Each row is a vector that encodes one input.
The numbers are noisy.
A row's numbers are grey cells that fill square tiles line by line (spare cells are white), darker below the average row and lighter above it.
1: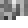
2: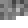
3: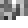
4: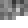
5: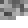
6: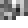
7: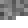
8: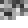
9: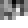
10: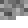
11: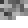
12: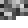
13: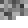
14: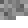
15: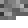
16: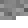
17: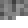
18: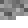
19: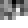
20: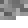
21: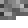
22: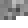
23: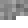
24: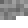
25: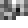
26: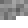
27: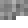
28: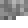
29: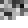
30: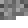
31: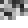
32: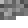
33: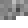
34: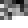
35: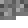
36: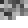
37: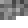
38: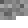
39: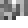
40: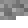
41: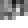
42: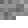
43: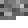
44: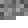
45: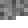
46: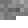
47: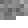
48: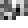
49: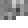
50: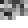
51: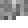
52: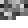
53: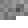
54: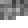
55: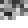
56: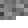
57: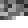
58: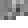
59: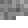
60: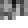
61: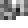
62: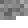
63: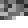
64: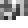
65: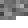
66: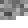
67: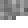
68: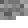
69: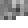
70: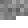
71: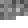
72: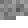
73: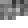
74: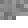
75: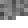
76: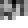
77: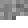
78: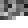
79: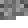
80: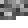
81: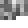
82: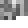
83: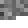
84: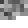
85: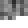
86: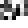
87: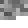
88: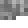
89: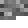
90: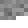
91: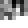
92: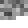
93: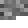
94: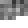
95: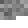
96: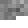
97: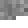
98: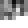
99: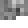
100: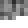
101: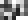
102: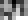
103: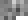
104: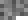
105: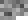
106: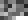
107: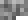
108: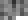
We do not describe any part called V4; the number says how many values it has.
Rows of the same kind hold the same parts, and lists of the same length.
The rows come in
3 kinds.
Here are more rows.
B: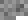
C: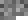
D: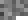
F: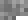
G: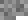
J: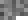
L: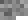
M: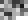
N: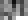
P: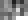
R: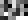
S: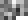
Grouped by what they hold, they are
B, F, G, L, M, S
C, D, J, N, P
R

